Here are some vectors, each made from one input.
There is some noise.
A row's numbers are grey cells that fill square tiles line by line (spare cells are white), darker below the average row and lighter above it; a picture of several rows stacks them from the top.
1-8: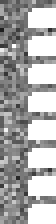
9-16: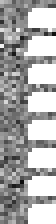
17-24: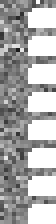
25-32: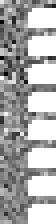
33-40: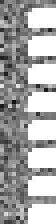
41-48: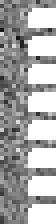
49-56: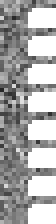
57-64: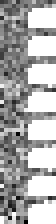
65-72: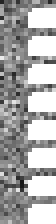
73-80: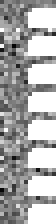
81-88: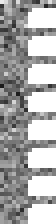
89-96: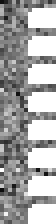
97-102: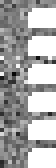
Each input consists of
a point on a 6-point line, together with either a fixed value, or a node of a 7-node tree and a true/false value.
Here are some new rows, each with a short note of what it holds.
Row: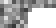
a point on a 6-point line, a node of a 7-node tree and a true/false value
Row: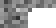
a point on a 6-point line
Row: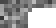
a point on a 6-point line
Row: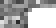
a point on a 6-point line, a node of a 7-node tree and a true/false value
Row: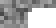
a point on a 6-point line, a node of a 7-node tree and a true/false value
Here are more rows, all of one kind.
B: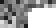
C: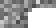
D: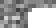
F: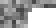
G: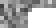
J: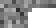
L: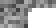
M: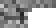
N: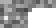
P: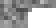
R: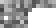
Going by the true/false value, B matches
F, J, L and R.
